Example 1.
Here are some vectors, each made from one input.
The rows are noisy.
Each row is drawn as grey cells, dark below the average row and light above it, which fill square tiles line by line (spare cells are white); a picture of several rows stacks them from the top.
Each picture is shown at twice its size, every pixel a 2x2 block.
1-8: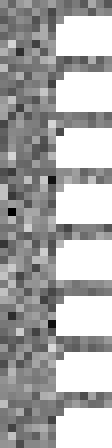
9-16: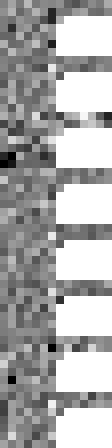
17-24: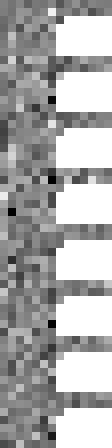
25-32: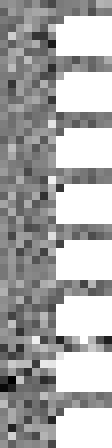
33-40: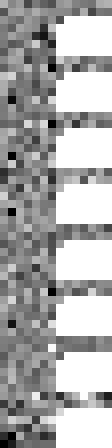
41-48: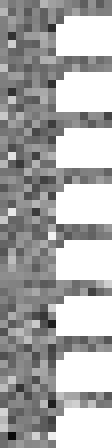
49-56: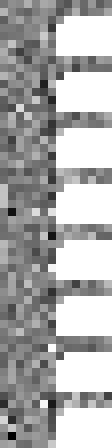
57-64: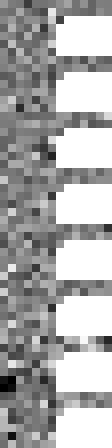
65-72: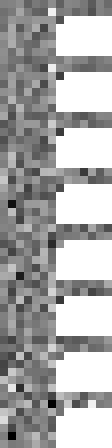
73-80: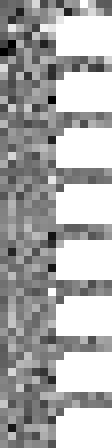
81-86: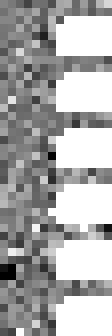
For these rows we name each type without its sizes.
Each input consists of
either a point on a circle, or a fixed value, or three true/false values.
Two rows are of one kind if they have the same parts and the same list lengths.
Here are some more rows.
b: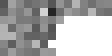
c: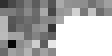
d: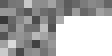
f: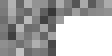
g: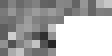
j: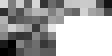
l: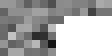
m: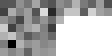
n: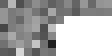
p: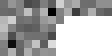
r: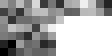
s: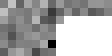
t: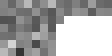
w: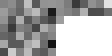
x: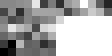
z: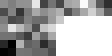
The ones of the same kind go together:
b, c, m, p
d, f, g, l, n, s, t, w
j, r, x, z

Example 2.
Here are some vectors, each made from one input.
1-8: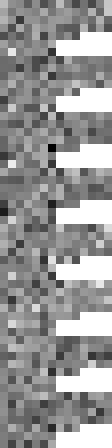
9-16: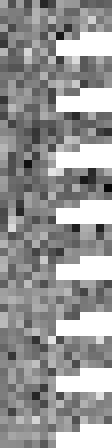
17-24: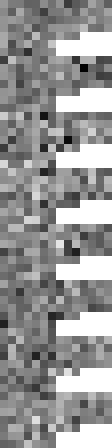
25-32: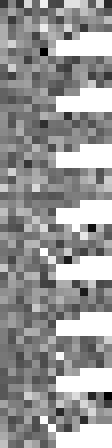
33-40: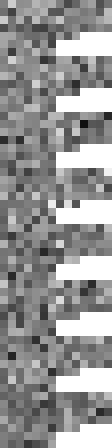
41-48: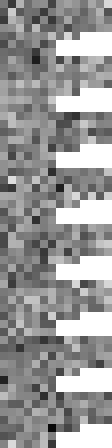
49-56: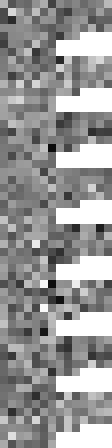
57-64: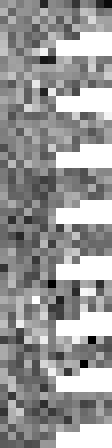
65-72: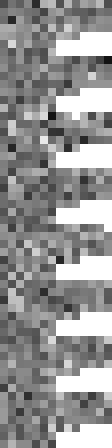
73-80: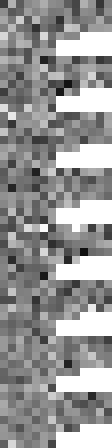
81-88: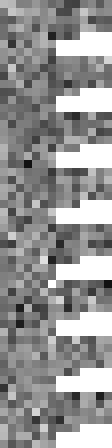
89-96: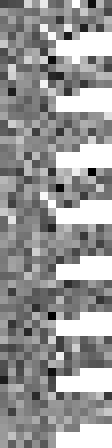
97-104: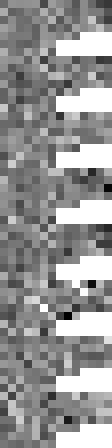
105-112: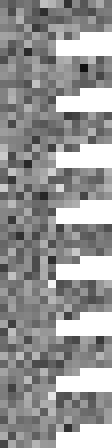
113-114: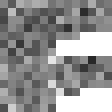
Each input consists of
one of 10 labels, together with either a fixed value, or five true/false values.
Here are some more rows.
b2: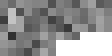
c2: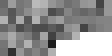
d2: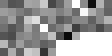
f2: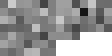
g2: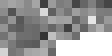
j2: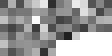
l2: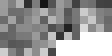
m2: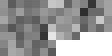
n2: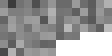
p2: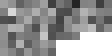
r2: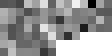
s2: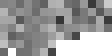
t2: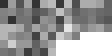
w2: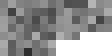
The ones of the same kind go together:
b2, c2, f2, g2, l2, m2, n2, p2, s2, t2, w2
d2, j2, r2

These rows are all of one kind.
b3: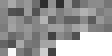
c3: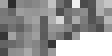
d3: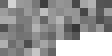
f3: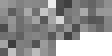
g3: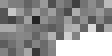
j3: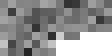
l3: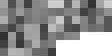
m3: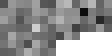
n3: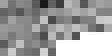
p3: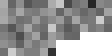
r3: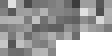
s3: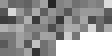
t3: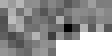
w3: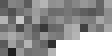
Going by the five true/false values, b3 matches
d3, f3, j3 and t3.
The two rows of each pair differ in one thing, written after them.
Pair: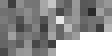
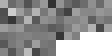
the label
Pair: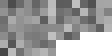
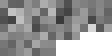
the label
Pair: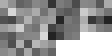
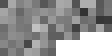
the label
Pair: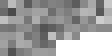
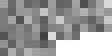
the label
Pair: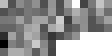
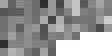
one of the five true/false values
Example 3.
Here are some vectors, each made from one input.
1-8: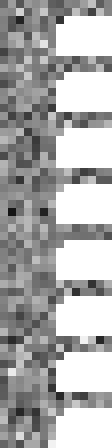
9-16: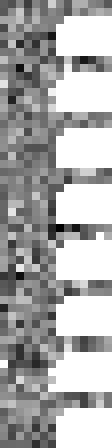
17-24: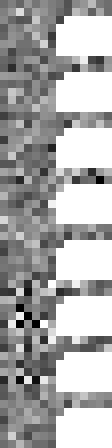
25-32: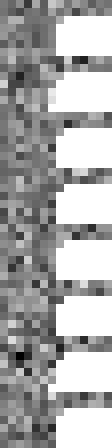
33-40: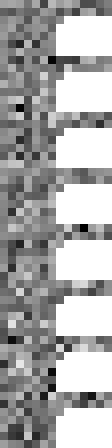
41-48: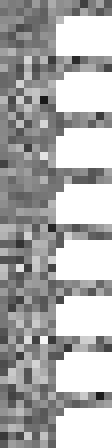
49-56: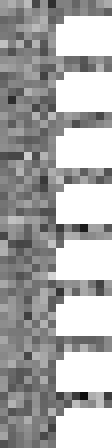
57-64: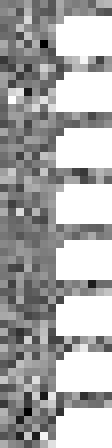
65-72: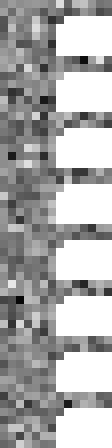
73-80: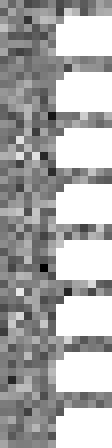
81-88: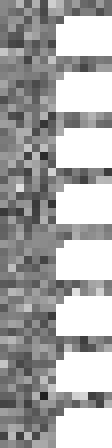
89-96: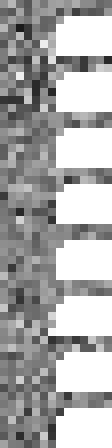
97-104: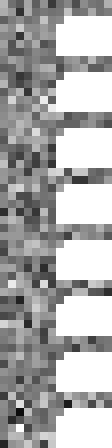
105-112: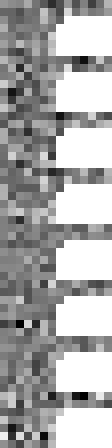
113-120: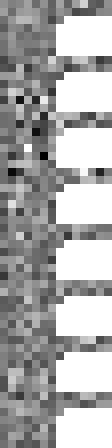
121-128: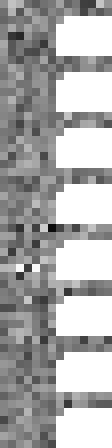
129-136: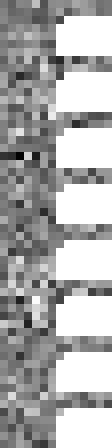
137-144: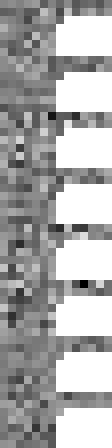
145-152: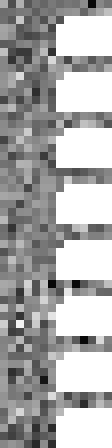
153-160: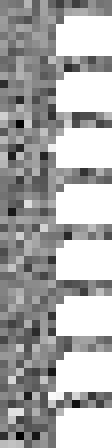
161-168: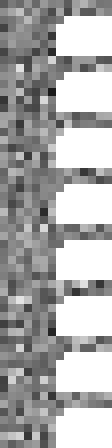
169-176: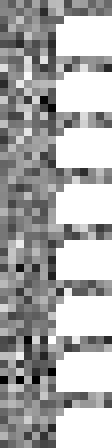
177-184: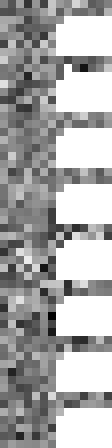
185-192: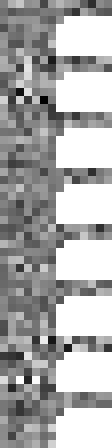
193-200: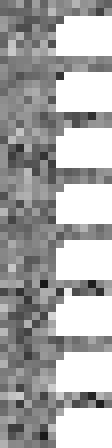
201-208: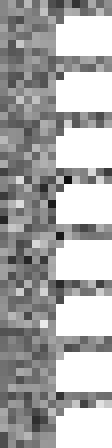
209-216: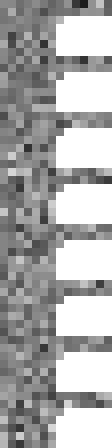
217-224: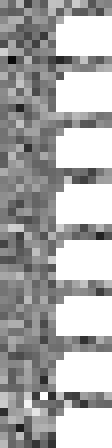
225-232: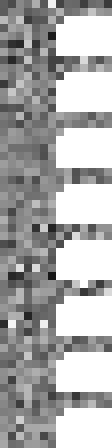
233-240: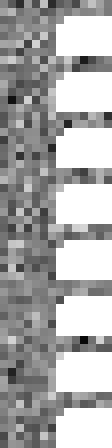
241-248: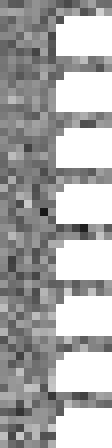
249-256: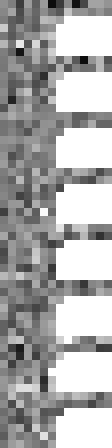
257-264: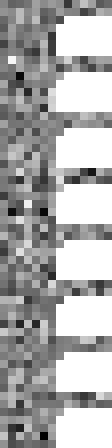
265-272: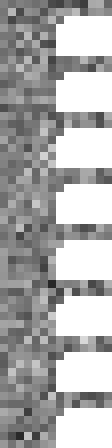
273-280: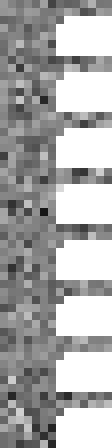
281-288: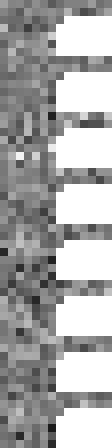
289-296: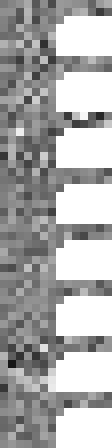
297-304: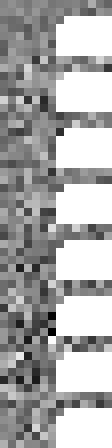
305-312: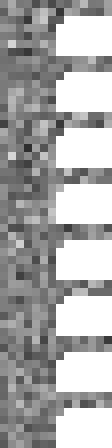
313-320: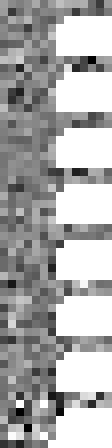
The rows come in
3 kinds.
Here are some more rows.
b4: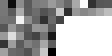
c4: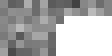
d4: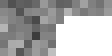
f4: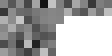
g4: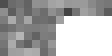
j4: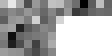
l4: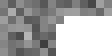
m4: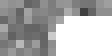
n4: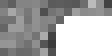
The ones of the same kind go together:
b4
c4, d4, f4, g4, l4, n4
j4, m4

